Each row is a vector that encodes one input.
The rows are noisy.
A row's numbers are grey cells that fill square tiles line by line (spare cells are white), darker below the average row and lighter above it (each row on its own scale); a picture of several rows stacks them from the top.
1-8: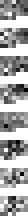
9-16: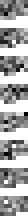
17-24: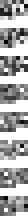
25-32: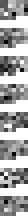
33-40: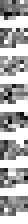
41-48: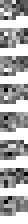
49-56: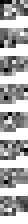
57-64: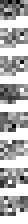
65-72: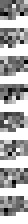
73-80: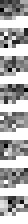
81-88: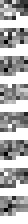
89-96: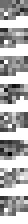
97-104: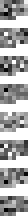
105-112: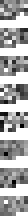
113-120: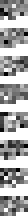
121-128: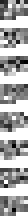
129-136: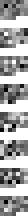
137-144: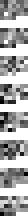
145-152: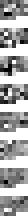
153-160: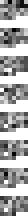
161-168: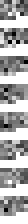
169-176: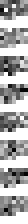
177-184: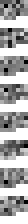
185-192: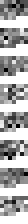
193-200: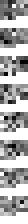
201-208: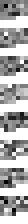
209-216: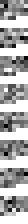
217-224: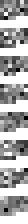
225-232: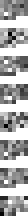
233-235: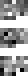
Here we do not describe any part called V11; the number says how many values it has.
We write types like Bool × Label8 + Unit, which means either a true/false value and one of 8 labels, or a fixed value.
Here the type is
Bool × (Line7 + V11) + Label5.
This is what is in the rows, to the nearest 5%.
About 15% of them hold one of 5 labels. The rest hold a true/false value, together with either a point on a 7-point line, or a value of V11.
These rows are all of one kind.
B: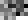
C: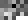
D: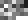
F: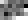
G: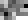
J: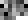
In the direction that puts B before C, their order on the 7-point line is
J, B, C, D, G, F.
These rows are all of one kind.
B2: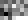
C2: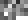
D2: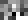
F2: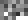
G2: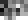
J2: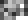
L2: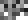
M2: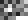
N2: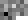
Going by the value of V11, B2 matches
F2, G2 and J2.
